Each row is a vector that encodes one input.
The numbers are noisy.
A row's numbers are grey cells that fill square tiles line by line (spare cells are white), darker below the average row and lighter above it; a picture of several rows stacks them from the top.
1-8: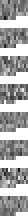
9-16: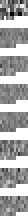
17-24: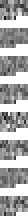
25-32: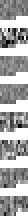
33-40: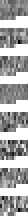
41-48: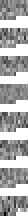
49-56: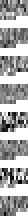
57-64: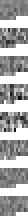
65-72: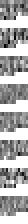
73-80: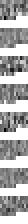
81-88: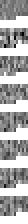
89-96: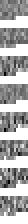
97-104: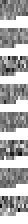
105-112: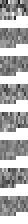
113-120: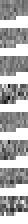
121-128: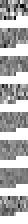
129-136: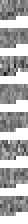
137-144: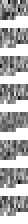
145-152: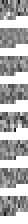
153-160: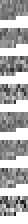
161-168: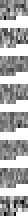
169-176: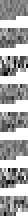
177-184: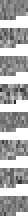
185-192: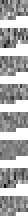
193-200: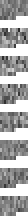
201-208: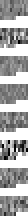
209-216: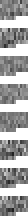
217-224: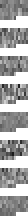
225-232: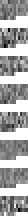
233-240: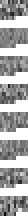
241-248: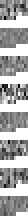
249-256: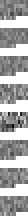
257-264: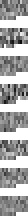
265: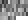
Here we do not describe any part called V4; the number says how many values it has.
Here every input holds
a value of V4, together with a list of up to two items, each a point on a 3-point line and a point on a 6-point line.
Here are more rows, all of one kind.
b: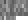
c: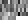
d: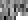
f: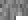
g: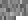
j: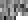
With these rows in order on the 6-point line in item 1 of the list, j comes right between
b and d.
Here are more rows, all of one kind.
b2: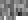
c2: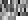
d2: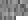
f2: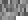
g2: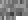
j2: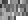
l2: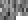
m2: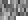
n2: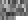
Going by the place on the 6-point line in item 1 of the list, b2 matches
j2 and l2.
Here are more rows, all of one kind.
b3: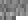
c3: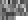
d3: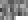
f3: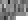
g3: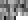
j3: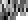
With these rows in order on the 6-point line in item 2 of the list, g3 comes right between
c3 and j3.
